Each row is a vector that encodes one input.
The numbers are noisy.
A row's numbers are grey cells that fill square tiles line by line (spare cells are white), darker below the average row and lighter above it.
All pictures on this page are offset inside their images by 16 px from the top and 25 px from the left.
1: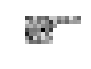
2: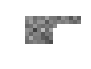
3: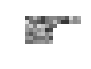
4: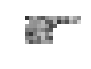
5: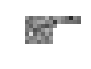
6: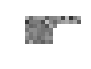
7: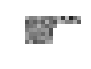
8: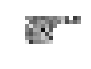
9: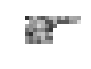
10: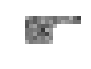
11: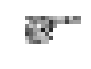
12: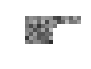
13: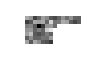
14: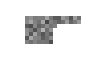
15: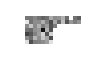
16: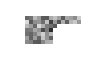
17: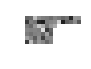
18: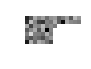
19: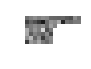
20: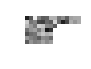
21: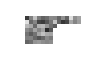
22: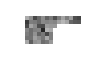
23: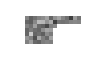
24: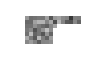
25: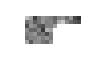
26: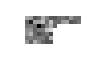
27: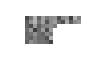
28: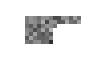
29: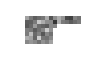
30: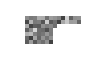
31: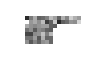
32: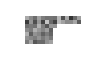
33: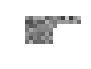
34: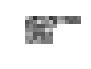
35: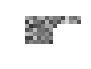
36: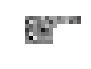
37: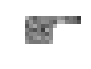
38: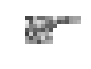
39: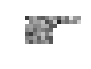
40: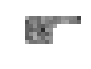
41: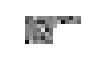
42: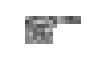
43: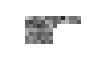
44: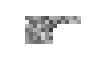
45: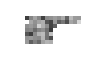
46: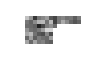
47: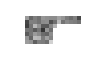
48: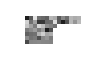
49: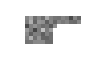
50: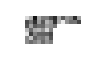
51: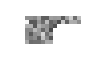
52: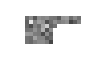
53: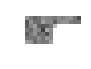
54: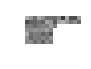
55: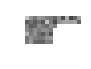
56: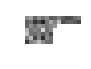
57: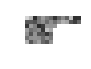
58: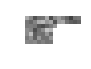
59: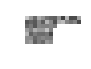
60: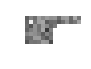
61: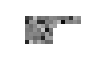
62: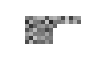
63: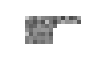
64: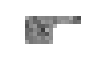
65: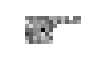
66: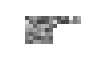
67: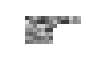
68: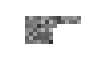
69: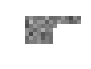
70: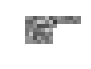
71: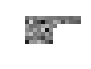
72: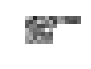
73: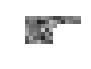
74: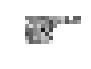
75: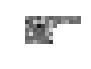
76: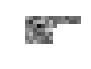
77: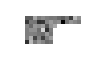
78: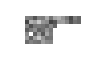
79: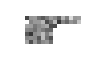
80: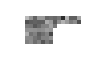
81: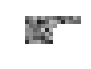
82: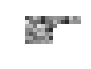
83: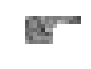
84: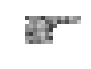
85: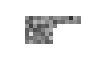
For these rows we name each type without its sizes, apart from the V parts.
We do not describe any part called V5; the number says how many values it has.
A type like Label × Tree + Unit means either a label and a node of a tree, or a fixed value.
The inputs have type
(Bool × Label + Unit) × V5.
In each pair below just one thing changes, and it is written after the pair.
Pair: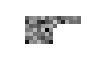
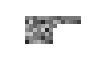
the label
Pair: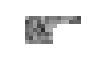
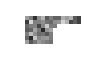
the true/false value
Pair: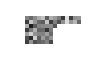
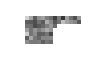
the true/false value
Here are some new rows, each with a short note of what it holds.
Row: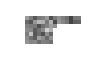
a label, a true/false value and a value of V5
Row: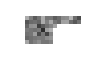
a label, a true/false value and a value of V5
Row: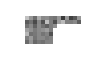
a label, a true/false value and a value of V5
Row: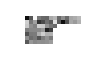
a value of V5
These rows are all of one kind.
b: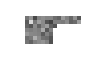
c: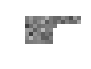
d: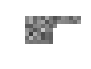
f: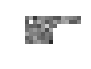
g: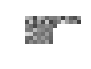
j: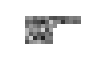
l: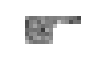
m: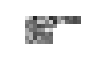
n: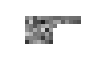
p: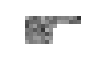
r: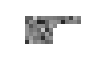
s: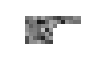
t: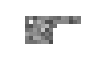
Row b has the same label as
c and p.
